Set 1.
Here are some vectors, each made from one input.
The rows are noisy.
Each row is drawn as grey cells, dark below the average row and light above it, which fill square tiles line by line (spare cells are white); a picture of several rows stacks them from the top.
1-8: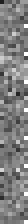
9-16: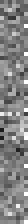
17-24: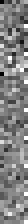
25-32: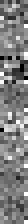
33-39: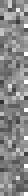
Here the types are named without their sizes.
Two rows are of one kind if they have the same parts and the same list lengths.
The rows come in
2 kinds.
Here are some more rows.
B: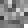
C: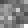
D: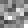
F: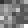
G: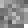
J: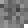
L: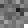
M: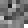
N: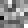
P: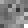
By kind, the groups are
B, C, D, F, N
G, J, L, M, P

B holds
a point on a circle.
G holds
a point on each of two lines.
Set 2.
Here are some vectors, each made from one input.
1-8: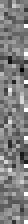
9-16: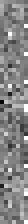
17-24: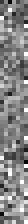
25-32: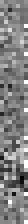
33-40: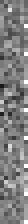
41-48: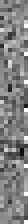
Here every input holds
a point on a 5-point circle, a point on a 3-point line and a point on a 6-point line.
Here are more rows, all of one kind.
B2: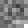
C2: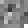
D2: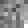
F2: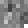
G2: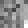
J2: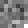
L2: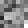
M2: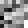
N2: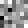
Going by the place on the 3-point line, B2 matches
J2 and N2.
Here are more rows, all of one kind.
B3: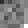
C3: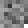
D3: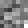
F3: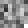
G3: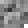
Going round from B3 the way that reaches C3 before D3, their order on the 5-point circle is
B3, F3, C3, G3, D3.
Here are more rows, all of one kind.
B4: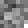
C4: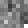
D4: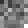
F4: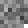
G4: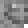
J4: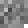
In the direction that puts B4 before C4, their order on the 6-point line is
B4, C4, G4, F4, J4, D4.
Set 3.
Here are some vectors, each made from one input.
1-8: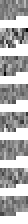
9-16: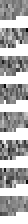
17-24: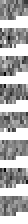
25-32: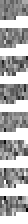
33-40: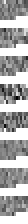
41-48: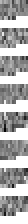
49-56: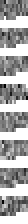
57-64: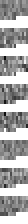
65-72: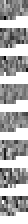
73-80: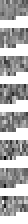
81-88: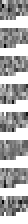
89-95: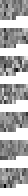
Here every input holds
a true/false value, together with either a fixed value, or a node of a 9-node tree.
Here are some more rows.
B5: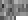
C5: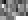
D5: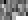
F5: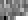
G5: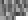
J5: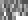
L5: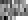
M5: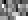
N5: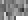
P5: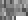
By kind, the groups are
B5, F5, G5, J5, L5, N5, P5
C5, D5, M5

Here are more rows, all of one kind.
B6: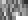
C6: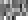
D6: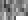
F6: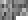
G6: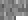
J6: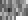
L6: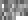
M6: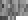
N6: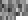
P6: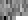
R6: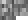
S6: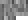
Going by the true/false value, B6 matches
L6 and P6.
